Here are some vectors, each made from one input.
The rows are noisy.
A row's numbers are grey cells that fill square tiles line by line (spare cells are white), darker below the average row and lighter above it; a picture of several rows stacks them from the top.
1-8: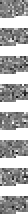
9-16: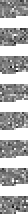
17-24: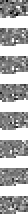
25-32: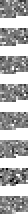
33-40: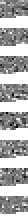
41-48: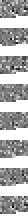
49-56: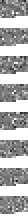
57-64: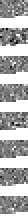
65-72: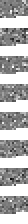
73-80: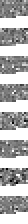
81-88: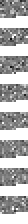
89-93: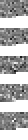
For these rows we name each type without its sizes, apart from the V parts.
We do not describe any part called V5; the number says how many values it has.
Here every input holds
a list of items, each a true/false value and a value of V5.
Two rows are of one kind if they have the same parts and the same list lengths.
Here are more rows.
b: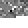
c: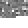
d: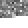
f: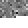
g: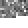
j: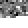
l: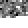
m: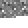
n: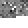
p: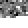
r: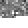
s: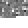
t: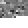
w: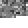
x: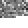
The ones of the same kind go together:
b, f, g, n, t, w, x
c, d, m, r, s
j, l, p

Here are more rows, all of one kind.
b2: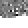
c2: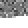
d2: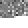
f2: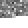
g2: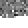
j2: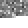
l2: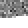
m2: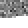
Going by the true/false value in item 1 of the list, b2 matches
d2 and g2.
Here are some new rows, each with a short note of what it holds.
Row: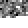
the empty list
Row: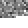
a list of two items
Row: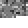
a list of two items
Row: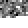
the empty list
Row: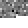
a list of two items
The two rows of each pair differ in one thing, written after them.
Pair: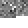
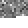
the true/false value in item 2 of the list
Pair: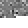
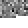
the value of V5 in item 1 of the list
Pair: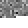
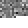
the value of V5 in item 2 of the list
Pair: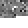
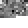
the true/false value in item 1 of the list
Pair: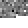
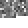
the true/false value in item 1 of the list
